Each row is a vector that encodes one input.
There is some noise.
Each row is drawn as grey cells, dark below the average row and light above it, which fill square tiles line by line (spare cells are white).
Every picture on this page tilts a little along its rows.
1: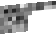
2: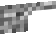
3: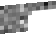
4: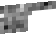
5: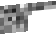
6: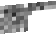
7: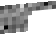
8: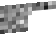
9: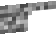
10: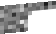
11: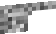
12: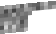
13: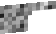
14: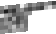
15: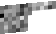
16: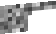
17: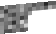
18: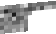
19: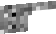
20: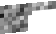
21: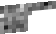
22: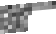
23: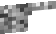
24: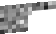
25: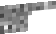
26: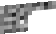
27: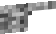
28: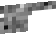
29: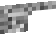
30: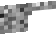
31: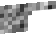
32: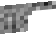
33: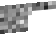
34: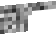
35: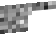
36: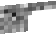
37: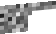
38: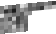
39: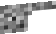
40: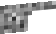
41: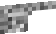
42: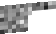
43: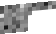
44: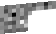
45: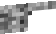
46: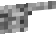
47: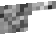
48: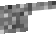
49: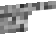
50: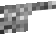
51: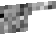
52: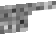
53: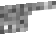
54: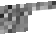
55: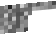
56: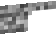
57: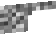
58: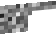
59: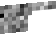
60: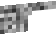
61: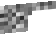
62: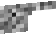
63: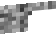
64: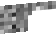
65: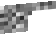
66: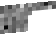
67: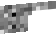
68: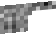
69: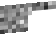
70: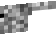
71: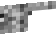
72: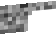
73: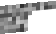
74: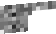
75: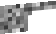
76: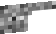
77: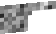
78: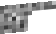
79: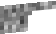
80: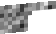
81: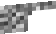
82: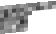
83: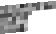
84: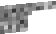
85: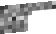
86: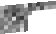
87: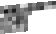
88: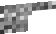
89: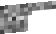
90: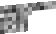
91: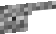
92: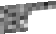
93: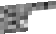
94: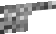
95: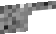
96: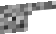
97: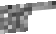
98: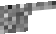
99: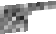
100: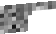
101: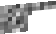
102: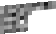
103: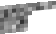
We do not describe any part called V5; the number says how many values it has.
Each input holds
a value of V5, together with either three true/false values, or a list of up to two points on a 4-point line.
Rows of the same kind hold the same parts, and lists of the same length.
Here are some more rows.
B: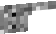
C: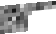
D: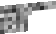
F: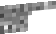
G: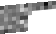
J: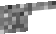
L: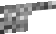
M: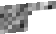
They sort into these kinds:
B
C, G, J
D, L
F, M

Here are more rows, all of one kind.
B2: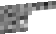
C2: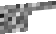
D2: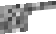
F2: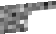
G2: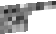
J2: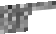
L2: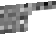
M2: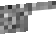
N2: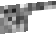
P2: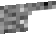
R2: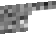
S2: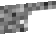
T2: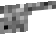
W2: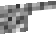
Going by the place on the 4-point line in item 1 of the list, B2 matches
C2, G2, L2 and R2.
